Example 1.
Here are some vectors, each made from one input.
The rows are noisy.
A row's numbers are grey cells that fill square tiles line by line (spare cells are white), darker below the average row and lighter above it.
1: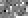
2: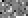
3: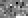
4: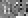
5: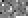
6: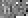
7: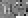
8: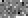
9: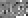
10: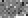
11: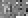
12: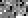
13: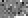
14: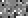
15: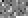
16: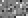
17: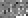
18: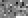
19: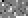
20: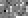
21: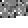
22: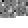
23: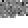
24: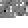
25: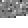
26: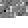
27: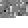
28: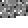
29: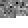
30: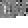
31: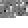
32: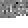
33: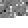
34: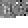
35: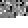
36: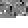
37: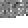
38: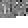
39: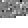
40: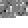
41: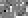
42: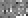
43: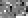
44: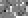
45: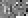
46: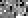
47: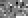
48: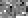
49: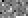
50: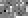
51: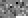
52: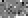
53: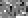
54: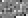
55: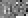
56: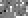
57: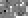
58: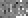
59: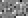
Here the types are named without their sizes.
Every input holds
a point on a circle and a true/false value.
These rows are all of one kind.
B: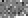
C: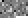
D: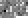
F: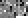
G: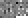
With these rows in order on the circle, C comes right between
B and D.
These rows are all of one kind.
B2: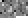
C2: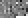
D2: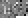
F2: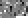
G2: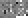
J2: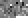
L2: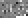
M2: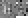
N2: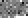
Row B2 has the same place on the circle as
C2, D2 and M2.
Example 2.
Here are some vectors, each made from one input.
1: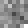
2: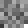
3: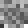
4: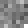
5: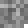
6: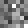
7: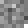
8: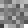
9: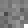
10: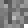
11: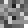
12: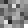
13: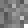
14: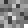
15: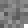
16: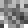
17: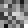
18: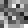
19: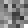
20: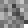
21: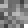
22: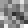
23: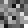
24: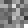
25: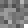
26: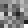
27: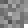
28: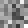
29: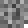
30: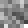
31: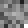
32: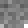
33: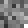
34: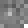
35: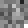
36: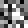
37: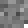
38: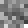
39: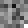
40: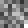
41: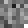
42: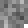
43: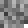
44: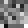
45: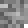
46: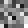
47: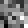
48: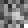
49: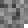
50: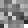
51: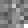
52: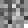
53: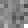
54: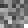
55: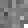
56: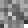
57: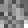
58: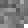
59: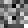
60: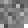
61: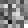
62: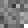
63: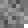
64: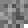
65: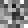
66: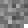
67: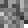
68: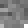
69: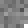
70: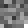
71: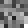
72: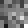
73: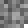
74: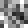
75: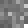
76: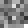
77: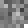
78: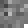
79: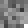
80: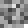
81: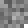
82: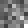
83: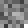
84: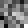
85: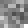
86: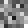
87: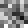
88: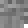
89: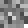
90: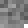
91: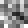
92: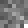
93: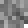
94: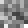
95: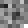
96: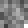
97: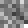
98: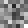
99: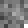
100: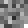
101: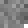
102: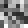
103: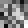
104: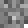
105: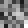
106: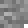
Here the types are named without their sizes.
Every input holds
a point on each of two lines and a node of a tree.
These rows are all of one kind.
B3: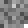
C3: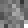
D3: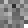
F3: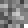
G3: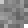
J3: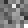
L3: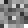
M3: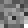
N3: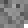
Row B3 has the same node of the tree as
C3 and N3.
